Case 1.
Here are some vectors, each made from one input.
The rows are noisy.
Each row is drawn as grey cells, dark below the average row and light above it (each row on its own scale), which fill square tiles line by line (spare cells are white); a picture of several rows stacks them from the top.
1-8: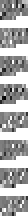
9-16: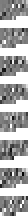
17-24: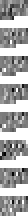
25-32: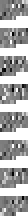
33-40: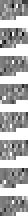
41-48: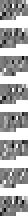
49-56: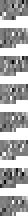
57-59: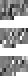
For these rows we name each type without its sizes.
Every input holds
either a fixed value, or a node of a tree, or three true/false values.
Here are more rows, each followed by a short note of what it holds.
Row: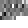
a node of a tree
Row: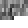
a fixed value
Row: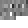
three true/false values
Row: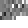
a node of a tree
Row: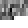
a fixed value
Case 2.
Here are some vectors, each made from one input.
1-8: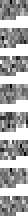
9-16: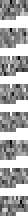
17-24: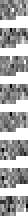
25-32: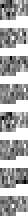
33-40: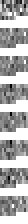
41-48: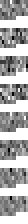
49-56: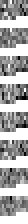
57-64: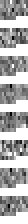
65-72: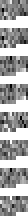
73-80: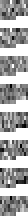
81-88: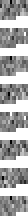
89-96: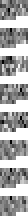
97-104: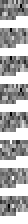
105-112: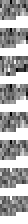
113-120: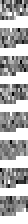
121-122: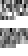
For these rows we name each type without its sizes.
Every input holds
either a fixed value, or a node of a tree, or three true/false values.
